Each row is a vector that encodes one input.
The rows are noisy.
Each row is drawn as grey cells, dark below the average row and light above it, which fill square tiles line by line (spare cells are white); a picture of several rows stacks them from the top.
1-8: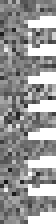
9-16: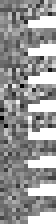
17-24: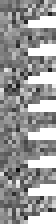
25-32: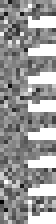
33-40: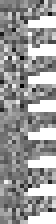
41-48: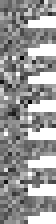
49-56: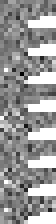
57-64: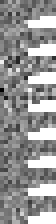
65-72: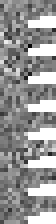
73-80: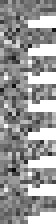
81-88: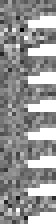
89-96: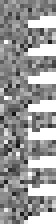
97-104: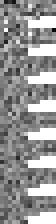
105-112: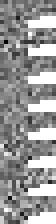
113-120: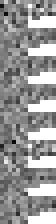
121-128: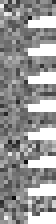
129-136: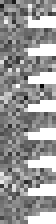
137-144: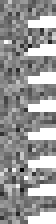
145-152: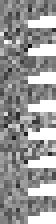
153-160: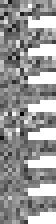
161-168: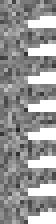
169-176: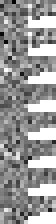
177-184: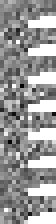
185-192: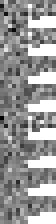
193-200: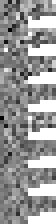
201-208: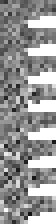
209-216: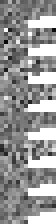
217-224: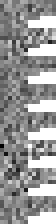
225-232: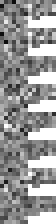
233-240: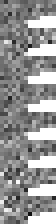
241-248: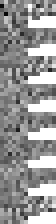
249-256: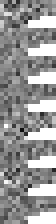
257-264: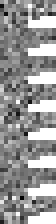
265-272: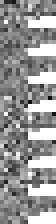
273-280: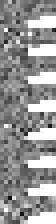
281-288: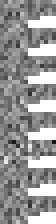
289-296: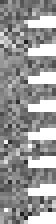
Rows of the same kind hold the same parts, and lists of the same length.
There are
4 kinds of row.
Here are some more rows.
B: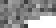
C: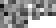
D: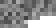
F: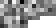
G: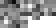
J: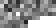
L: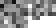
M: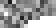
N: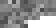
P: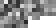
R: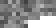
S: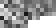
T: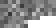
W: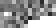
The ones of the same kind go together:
B, D, N, R, T
C, L, W
F
G, J, M, P, S

